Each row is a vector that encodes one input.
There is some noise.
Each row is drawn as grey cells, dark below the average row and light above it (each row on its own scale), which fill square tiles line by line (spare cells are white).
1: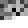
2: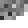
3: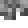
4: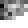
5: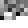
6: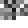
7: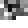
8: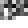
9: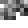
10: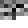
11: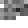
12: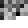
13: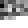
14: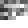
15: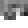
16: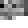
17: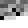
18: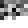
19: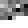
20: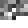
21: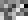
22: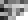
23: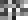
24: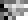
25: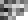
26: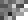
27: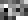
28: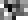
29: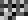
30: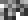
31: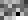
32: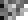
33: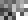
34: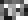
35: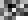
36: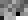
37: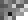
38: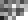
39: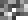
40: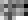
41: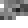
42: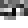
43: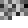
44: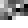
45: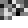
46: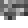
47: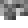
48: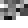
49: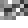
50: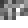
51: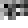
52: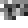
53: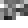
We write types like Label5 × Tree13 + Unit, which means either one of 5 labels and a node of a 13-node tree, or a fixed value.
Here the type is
Bool × Bool × Bool × Bool × Label5.
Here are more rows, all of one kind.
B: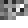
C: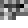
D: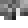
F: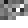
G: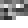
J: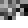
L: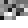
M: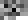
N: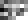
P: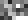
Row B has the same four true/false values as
F, G and N.
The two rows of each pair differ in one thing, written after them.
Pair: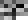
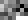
the label
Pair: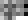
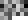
one of the four true/false values
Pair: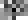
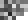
the label
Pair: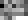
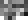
one of the four true/false values
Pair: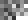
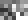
one of the four true/false values
